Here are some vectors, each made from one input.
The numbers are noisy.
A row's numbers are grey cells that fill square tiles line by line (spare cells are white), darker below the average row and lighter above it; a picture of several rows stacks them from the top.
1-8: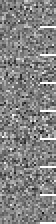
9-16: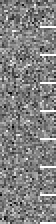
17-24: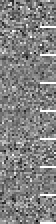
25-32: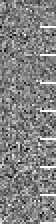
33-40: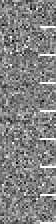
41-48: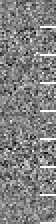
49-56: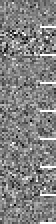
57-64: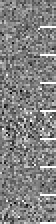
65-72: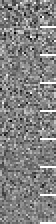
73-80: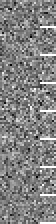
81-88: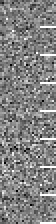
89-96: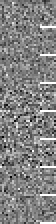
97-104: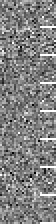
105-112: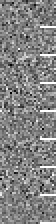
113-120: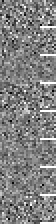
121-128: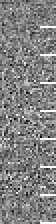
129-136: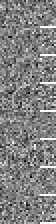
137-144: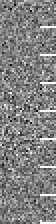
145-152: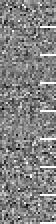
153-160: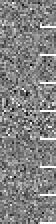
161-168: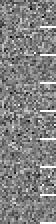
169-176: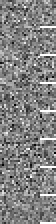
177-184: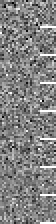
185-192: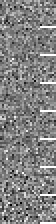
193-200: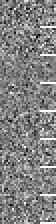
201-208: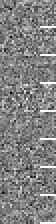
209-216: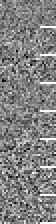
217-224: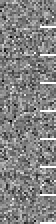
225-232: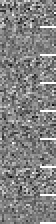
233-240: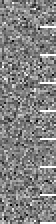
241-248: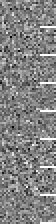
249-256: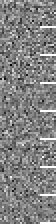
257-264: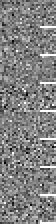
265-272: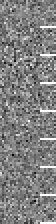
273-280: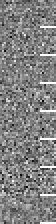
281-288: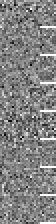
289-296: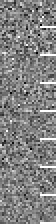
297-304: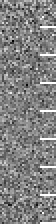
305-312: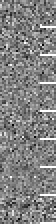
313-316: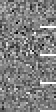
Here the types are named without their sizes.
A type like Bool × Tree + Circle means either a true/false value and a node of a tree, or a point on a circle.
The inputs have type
Bool × Tree + List(Line).
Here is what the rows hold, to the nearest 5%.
About 35% of them hold a node of a tree and a true/false value. The rest are lists of points on a line.
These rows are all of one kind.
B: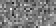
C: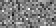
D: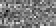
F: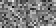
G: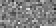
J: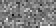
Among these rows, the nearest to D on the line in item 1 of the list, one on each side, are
B and G.
